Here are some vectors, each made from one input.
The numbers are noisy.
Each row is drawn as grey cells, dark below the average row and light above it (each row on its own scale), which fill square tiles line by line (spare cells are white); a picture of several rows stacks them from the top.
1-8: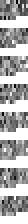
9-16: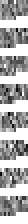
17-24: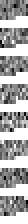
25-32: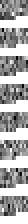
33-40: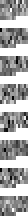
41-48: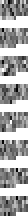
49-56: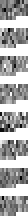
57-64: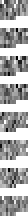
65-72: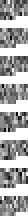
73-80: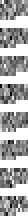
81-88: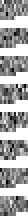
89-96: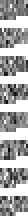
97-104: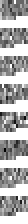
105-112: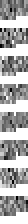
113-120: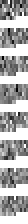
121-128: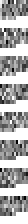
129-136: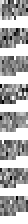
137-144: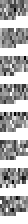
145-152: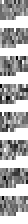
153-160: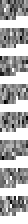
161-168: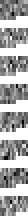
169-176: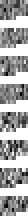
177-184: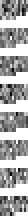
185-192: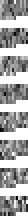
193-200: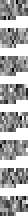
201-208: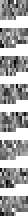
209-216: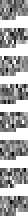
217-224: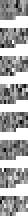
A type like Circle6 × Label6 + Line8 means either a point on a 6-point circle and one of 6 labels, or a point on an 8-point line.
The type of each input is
Bool × (Label9 + Tree13) + Unit.
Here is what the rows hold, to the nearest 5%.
About 5% of them hold a fixed value. The rest hold a true/false value, together with either one of 9 labels, or a node of a 13-node tree.
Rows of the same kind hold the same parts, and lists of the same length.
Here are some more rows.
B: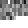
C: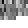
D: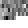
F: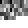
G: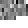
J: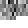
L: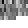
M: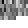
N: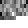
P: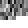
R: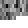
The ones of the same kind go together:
B, F, N, P
C, L, M
D, G, J, R

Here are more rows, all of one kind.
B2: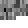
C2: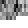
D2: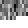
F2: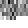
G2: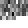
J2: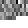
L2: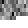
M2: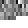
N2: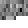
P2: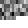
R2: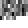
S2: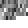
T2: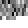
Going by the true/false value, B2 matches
G2, N2, P2 and R2.
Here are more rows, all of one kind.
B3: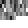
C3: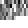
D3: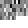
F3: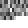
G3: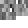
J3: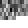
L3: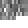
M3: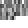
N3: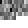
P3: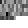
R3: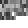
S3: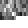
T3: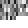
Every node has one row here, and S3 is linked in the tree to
R3.
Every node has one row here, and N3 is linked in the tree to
J3.
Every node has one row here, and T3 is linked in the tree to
M3 and P3.
